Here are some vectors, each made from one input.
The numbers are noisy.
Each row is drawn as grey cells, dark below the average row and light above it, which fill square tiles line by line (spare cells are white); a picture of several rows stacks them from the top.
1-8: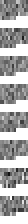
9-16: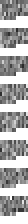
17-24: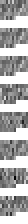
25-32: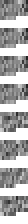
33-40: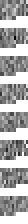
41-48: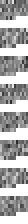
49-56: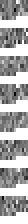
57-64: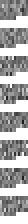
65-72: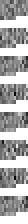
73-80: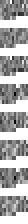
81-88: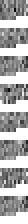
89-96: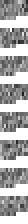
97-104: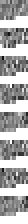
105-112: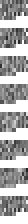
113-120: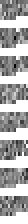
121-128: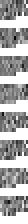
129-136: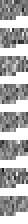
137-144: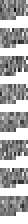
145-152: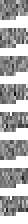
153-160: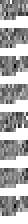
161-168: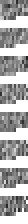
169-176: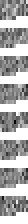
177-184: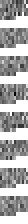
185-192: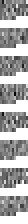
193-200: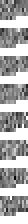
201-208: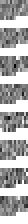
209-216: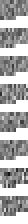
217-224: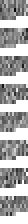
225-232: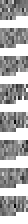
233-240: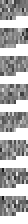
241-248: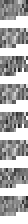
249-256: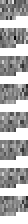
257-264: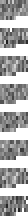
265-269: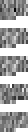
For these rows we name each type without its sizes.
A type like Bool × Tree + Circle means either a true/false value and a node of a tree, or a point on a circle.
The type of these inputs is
Bool × Bool × Bool + Circle + Tree.
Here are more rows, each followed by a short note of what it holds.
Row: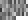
three true/false values
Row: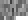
a point on a circle
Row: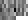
three true/false values
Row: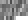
a point on a circle
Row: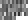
a node of a tree
